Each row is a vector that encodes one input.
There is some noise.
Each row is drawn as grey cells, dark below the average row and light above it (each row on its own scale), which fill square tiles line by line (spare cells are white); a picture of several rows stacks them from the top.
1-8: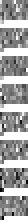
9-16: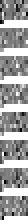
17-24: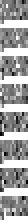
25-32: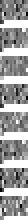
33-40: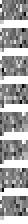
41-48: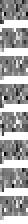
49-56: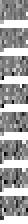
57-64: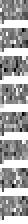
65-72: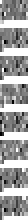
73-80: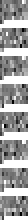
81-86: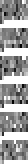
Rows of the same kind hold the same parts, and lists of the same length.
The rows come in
2 kinds.
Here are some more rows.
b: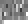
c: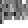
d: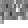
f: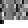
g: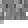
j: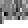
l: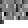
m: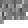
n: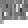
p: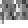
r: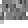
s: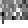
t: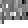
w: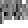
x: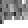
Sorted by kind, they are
b, d, g, m, n, p, r, s, t
c, f, j, l, w, x

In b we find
a point on a 9-point circle and a point on a 7-point line.
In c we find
a point on a 7-point line.
